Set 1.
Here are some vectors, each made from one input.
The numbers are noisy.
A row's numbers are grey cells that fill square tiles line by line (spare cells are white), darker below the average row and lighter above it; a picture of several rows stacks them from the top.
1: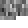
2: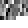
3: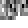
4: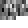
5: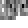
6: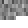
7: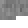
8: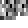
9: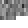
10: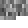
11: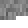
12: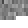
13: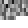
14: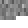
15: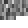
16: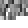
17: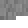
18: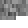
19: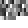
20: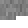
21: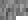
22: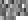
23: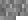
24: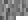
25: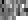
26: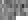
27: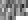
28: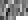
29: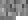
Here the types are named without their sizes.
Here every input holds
a point on a line.
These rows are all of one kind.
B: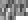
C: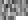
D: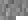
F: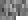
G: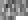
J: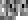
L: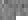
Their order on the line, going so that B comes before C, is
B, F, L, D, G, J, C.
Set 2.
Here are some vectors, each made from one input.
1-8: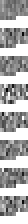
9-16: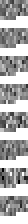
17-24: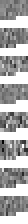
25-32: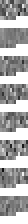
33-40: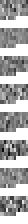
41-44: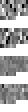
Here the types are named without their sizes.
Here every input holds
a point on a line.
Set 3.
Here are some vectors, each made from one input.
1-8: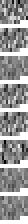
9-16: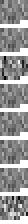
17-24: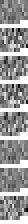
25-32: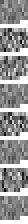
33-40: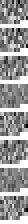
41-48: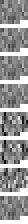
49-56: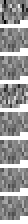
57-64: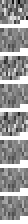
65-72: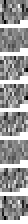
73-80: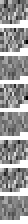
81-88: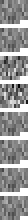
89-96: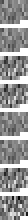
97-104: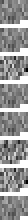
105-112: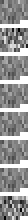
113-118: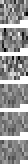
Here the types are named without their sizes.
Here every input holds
a label.
